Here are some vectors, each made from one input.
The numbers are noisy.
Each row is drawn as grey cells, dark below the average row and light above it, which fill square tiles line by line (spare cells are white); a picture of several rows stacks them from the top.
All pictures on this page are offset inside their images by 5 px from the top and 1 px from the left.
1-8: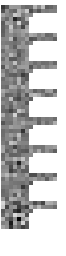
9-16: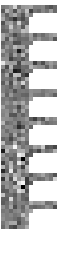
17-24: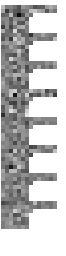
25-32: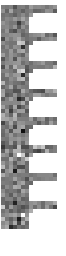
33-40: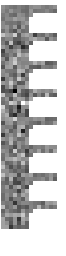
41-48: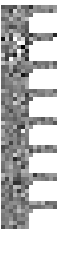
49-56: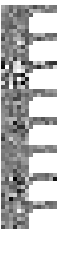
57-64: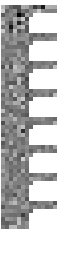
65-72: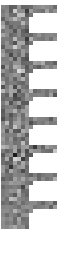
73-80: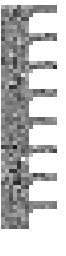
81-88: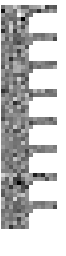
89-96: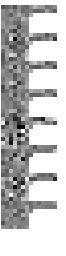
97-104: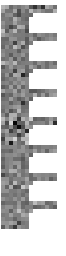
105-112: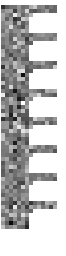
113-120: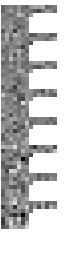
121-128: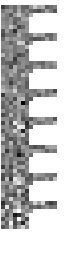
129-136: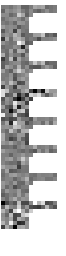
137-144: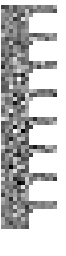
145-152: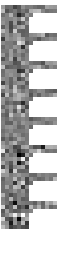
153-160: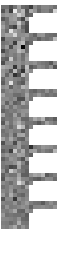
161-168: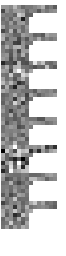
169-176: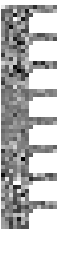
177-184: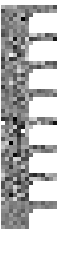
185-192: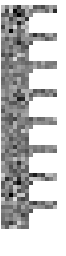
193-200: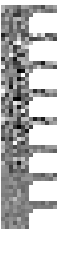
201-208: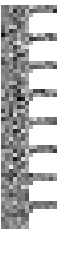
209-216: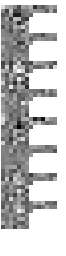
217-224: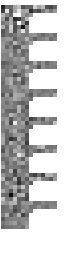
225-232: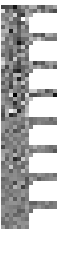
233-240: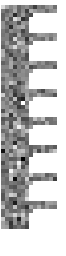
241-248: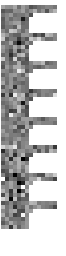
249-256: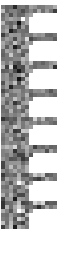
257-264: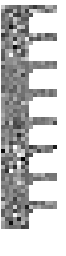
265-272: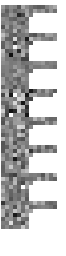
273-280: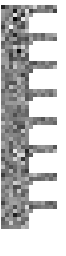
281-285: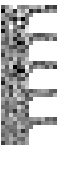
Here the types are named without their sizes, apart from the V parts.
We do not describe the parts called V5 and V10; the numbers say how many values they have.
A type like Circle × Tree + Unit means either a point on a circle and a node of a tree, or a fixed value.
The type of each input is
Bool × V10 + Line × V5.
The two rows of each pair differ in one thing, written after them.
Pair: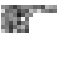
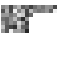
the value of V5
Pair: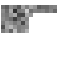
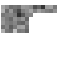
the place on the line
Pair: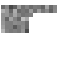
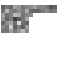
the place on the line
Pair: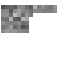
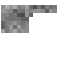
the place on the line
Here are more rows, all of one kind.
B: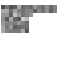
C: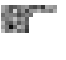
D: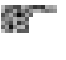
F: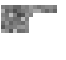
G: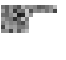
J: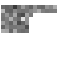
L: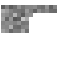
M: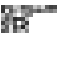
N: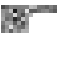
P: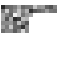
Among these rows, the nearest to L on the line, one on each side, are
B and M.
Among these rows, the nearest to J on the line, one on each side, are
D and F.
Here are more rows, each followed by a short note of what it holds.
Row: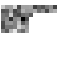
a point on a line and a value of V5
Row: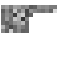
a true/false value and a value of V10
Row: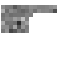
a true/false value and a value of V10
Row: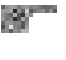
a point on a line and a value of V5
